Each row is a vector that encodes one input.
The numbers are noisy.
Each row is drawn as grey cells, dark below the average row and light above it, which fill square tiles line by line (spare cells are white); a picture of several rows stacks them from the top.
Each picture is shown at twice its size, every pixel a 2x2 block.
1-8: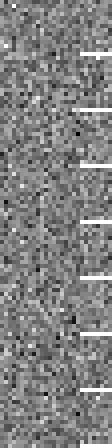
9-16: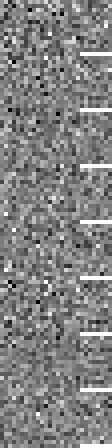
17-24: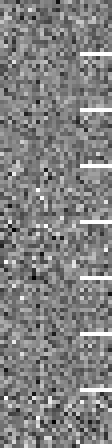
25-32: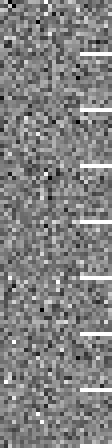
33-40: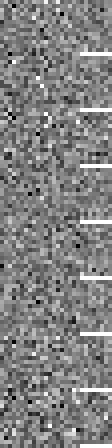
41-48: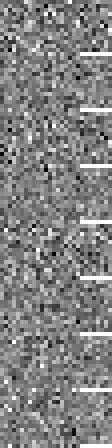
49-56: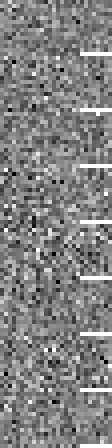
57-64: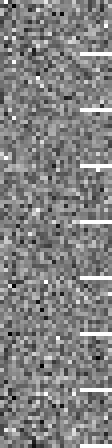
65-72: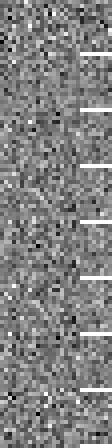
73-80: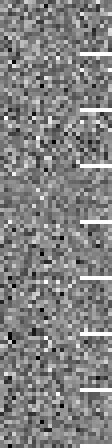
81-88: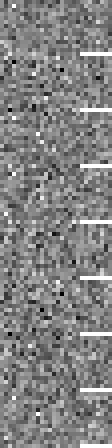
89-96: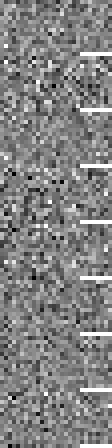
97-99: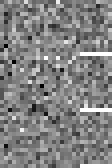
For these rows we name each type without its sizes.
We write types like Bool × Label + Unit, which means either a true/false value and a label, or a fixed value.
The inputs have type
List(Label × Label + Line).
